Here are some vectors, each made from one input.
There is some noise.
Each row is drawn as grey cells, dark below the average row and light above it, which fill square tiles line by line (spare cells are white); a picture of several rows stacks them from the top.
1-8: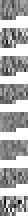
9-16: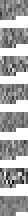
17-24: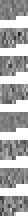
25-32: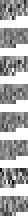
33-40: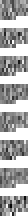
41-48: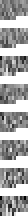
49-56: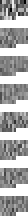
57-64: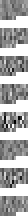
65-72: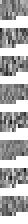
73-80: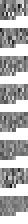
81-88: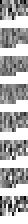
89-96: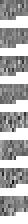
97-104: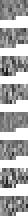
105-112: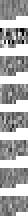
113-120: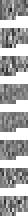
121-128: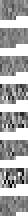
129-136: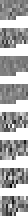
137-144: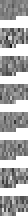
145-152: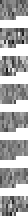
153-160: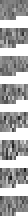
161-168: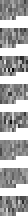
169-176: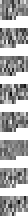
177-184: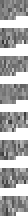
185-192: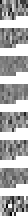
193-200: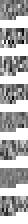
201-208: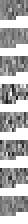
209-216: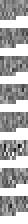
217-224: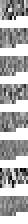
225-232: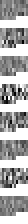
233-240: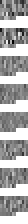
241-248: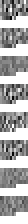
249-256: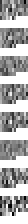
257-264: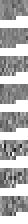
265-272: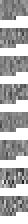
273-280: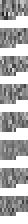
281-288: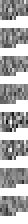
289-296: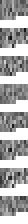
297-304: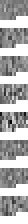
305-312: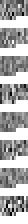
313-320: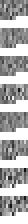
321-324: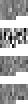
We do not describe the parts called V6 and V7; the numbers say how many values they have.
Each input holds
a point on a 10-point line and a value of V7, together with either a point on a 10-point line and a value of V6, or four true/false values.
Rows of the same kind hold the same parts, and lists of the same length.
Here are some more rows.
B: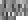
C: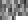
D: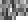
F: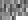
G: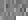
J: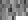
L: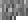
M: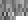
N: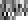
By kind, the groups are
B, C, F, G, J, L
D, M, N

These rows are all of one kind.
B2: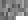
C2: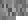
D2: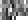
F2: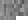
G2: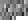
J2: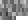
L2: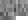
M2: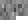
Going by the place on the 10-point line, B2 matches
F2 and M2.
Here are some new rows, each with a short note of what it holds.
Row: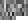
a point on a 10-point line, four true/false values and a value of V7
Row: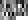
a point on each of two 10-point lines, a value of V6 and a value of V7
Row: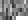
a point on a 10-point line, four true/false values and a value of V7
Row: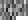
a point on a 10-point line, four true/false values and a value of V7
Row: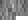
a point on each of two 10-point lines, a value of V6 and a value of V7
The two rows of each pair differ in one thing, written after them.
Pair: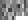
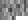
the place on the 10-point line
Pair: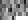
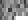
the place on the 10-point line
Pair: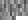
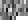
one of the four true/false values
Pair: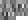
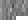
the value of V7
